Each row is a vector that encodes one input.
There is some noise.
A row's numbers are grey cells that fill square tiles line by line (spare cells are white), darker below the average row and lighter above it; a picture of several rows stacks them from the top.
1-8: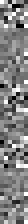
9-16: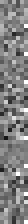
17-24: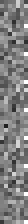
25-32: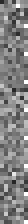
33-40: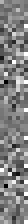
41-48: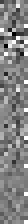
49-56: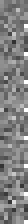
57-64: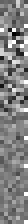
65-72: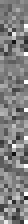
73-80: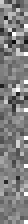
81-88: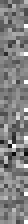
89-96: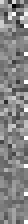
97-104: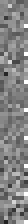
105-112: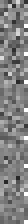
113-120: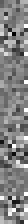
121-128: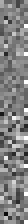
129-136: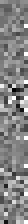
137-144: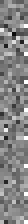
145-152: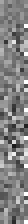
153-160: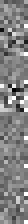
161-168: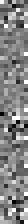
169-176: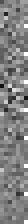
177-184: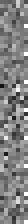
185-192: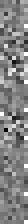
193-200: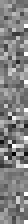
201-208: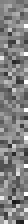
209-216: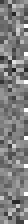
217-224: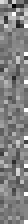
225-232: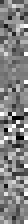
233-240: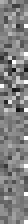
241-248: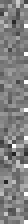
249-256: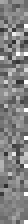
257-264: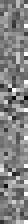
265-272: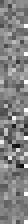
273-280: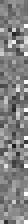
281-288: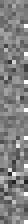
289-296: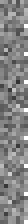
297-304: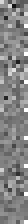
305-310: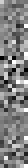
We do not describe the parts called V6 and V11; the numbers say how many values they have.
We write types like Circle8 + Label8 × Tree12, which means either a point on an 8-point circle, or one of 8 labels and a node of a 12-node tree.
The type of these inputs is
(Line4 + V11) × Tree7 + Line5 + V6.
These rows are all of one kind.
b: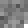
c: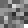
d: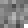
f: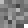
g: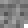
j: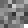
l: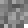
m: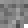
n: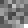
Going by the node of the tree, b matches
l and n.
